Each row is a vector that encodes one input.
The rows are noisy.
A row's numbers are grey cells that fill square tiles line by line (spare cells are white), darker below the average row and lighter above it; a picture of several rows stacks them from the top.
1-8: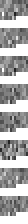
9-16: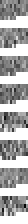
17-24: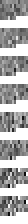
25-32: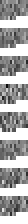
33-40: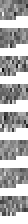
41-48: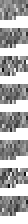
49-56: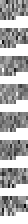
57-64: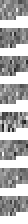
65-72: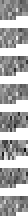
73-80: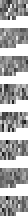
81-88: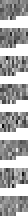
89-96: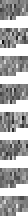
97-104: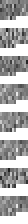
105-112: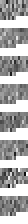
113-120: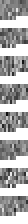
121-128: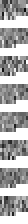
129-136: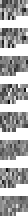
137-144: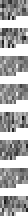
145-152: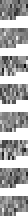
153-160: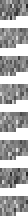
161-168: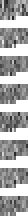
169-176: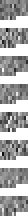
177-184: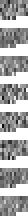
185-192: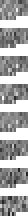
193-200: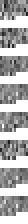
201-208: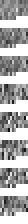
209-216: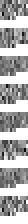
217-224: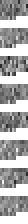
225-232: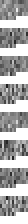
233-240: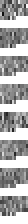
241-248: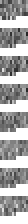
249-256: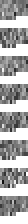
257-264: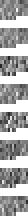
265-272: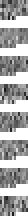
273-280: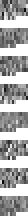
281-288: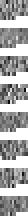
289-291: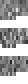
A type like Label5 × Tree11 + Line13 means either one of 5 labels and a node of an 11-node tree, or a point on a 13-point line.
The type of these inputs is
Bool × (Line15 + List2(Line4)) + Circle15.
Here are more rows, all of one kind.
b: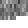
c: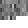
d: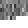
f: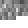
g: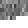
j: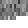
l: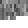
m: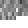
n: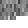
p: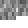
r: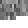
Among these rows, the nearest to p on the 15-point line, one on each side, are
l and r.
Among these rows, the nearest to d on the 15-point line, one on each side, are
c and g.
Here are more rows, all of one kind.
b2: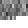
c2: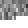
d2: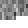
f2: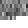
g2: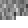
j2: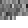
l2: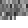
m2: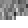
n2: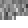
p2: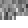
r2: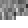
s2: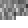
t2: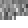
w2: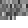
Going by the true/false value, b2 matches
f2, j2, l2 and w2.
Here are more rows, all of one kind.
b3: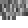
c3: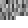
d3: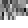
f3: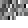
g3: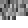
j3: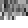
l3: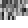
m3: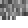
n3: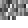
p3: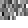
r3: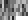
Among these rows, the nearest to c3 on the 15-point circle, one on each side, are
p3 and r3.
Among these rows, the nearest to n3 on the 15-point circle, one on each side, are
f3 and g3.
